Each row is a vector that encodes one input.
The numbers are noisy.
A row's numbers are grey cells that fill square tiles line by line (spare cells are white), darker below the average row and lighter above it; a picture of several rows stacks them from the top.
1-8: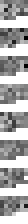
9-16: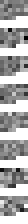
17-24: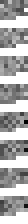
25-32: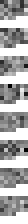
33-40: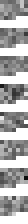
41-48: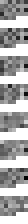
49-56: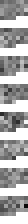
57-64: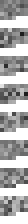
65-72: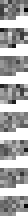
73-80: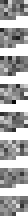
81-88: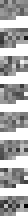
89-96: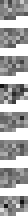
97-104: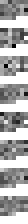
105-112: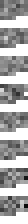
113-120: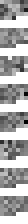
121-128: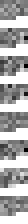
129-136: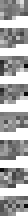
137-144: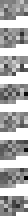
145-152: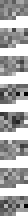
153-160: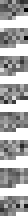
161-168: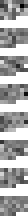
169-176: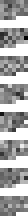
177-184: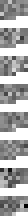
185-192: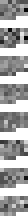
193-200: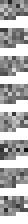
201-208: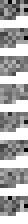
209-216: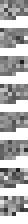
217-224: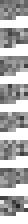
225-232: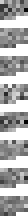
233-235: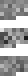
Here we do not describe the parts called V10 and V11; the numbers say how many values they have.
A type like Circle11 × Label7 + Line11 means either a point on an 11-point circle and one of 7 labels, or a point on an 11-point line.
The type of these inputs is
Line6 + Line9 + V10 × V11.
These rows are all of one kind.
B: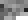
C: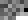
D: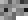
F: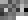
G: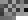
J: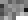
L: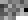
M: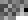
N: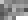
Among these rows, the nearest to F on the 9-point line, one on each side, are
J and L.
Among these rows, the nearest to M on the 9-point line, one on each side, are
C and L.
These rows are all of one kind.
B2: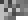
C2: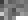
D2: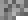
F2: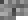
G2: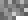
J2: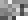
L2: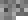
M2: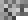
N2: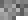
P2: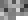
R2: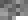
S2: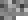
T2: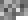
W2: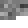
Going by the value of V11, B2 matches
F2, G2 and N2.
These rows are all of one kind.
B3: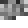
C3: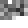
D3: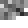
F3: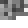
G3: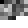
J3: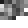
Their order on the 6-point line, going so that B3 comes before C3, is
B3, G3, F3, J3, D3, C3.
